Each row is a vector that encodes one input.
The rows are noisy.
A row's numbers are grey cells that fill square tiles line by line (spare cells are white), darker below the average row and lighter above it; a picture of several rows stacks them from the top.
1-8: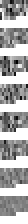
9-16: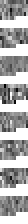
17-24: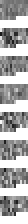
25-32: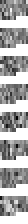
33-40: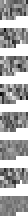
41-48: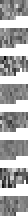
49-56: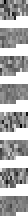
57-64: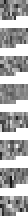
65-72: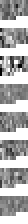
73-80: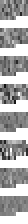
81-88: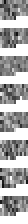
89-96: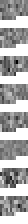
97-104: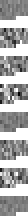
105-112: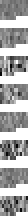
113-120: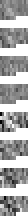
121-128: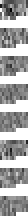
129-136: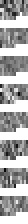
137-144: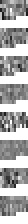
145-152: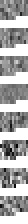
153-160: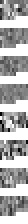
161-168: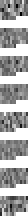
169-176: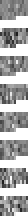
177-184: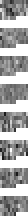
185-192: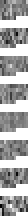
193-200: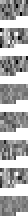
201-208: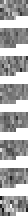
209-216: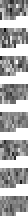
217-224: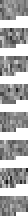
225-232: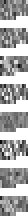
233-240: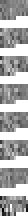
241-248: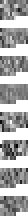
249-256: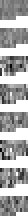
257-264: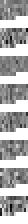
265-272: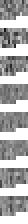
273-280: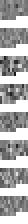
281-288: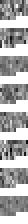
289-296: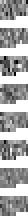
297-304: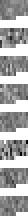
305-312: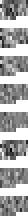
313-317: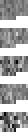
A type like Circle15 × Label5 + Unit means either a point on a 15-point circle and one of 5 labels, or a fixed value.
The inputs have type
Bool × Label6 × Label6 + Unit.
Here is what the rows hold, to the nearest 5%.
A few of them hold a fixed value. The rest hold two labels (each one of 6) and a true/false value.
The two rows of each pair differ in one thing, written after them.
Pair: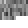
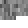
the true/false value
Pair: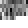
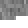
the true/false value
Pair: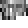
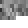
the true/false value
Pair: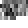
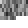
one of the two labels
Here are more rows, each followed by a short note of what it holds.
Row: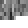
a fixed value
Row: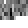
a fixed value
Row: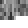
a fixed value
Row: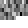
two labels (each one of 6) and a true/false value
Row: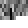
a fixed value
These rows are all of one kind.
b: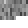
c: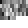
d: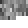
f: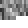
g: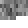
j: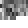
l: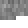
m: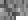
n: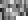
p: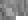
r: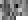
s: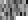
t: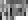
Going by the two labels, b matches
m and s.
